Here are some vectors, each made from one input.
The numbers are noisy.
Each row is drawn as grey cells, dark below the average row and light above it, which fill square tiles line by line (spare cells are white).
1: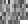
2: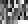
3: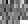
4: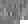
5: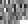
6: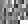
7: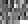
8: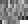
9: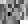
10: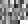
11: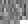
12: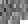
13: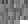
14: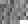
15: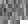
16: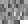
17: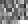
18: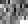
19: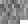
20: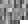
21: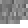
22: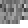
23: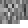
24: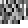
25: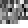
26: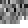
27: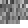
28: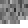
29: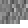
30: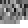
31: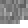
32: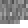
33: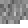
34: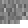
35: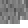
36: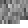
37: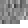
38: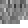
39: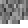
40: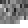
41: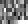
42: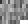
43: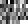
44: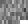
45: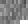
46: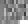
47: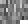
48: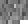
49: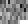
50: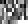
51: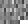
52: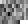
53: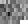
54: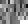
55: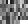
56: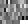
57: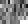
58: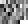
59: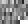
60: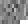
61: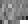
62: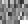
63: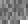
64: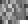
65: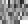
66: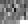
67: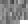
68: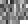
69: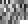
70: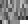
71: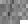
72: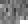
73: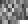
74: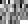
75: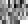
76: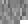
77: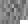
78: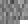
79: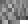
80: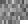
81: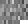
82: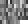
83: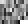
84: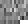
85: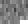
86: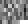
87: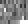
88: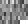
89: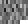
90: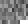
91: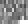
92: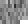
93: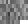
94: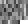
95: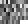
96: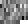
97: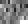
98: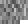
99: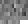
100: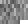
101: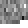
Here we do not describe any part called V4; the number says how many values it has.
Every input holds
either two values of V4, or a list of up to two points on a 5-point line.
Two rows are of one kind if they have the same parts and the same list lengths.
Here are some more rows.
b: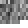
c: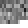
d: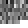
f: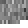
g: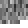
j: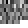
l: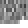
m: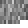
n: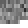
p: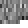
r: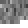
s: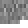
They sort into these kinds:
b, l, s
c, n
d, g, j, r
f, m, p

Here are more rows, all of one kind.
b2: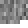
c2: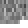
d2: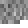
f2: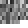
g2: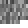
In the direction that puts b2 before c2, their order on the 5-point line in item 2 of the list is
f2, g2, b2, d2, c2.
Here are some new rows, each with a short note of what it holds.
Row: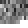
a list of one item
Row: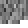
a list of one item
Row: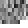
a list of two items
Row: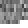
the empty list
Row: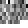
two values of V4
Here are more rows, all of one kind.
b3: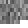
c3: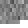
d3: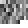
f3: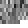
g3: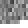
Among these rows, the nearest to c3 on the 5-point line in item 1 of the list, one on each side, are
b3 and g3.
